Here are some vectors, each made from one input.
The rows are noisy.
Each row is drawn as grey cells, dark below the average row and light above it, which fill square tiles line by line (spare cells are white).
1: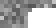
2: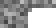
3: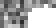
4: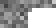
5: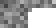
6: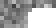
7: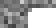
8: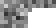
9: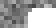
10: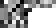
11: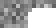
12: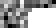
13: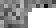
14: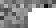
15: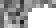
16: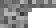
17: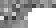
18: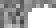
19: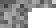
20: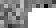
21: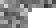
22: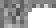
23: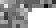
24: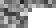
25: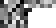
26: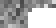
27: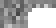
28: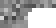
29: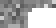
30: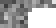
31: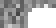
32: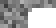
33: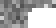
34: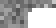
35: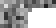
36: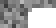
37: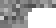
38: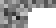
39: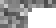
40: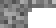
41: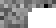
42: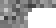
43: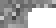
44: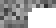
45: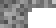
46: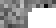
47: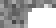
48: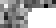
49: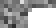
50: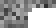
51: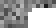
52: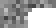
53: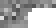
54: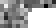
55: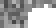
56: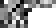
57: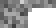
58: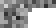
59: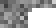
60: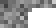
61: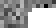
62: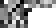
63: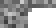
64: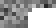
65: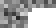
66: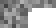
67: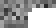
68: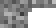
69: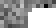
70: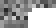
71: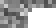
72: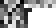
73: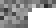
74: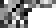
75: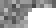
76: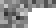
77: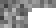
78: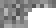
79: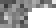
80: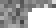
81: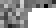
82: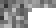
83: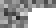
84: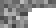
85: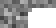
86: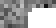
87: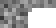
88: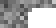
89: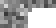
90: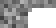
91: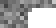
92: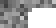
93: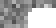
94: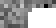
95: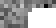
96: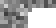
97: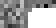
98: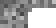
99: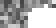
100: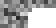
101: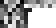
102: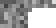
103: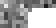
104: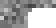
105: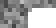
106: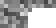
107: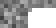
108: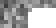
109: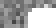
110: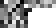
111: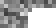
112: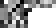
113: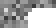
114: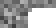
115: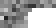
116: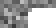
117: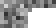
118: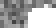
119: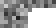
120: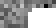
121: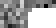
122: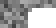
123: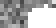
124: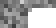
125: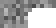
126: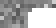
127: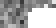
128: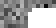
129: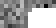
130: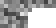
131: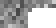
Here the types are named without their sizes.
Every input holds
a list of items, each a point on a line and a true/false value.
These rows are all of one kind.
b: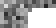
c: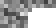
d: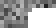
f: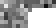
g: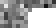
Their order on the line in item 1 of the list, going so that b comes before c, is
b, d, c, g, f.
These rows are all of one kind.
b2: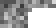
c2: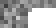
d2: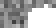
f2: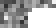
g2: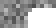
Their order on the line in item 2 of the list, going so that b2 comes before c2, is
b2, c2, g2, d2, f2.
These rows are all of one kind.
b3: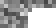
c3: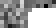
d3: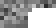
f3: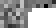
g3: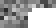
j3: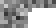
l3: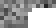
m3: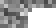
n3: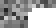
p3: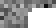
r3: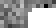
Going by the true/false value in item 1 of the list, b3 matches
j3 and m3.
